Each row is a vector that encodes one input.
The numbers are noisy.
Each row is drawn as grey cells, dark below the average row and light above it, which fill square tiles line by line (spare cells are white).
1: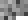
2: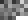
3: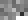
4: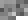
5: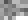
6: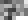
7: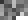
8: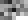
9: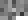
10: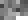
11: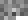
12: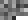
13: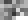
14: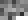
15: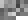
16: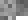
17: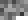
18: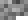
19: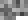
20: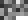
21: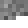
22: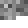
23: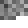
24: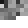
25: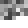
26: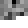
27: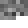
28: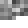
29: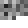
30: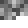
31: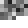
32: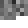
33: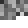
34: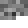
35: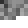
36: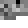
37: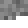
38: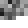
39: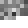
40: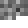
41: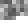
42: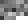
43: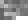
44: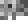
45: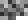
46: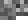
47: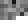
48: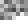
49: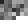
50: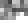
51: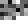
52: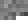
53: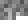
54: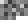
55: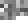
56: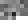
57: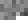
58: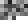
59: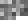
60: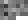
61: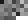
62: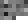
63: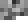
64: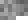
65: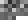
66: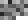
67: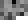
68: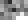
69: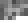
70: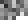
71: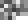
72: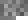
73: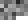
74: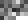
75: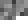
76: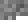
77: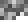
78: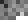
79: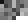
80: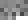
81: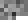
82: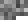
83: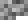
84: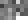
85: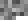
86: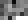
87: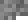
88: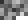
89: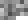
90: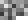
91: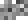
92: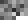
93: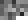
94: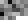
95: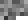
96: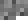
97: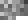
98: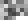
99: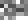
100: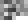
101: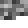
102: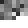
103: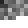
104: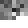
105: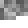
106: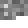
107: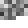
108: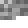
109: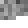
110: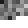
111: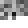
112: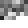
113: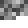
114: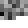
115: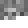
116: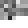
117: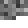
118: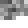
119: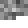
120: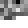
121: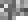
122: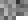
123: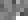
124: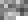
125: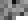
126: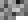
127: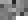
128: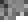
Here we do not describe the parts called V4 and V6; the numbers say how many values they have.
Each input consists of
a point on a 5-point line and a value of V6, together with either a point on a 5-point line, or a value of V4.
